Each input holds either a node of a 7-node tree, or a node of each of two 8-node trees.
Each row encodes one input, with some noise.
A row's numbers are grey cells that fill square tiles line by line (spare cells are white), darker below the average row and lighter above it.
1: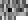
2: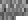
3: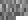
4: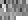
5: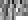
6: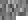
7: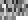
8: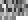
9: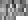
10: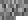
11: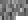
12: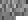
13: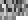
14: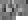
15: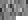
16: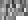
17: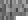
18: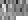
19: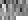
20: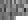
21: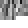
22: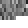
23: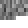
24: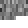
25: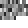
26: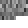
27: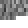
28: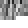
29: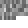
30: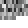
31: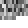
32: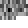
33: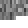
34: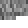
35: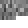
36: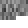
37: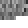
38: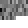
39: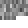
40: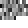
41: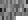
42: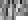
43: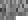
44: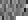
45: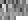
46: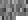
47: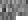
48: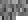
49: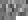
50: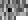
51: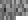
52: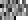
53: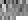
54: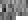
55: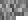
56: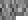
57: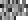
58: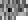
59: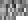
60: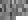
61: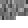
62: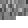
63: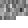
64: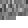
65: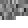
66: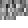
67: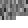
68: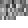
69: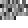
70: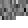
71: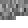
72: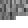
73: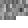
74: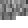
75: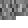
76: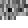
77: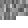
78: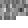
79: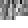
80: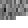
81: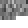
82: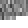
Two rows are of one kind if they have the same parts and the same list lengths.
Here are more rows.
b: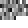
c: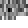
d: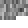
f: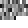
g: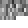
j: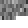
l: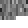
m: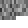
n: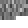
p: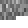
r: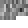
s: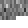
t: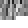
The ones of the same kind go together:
b, c, d, f, g, r, t
j, l, m, n, p, s

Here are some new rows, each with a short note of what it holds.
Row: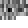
a node of a 7-node tree
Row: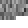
a node of each of two 8-node trees
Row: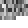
a node of a 7-node tree
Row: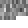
a node of a 7-node tree
